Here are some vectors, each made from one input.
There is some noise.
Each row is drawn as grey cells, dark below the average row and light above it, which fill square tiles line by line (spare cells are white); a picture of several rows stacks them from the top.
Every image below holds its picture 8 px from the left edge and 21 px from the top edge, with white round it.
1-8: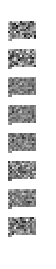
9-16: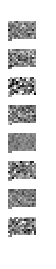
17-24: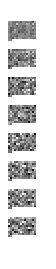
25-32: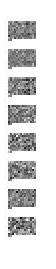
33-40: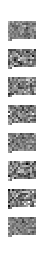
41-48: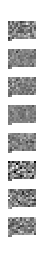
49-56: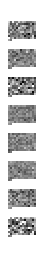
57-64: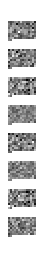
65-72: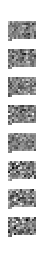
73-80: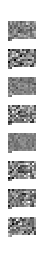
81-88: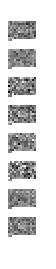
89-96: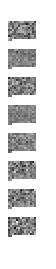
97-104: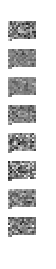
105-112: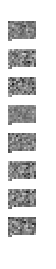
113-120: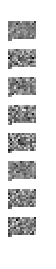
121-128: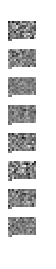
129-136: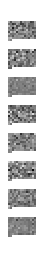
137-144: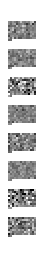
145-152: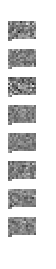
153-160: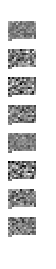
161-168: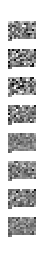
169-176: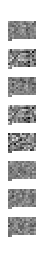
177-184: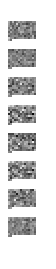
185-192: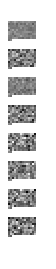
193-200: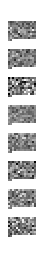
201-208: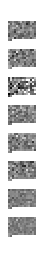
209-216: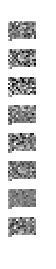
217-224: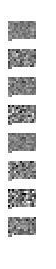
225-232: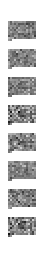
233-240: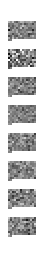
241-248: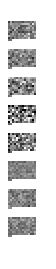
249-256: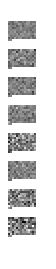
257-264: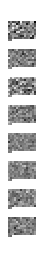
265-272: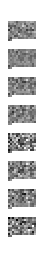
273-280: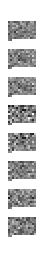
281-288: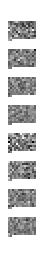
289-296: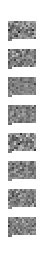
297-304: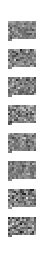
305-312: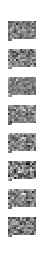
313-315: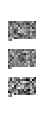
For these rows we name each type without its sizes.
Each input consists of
four true/false values.
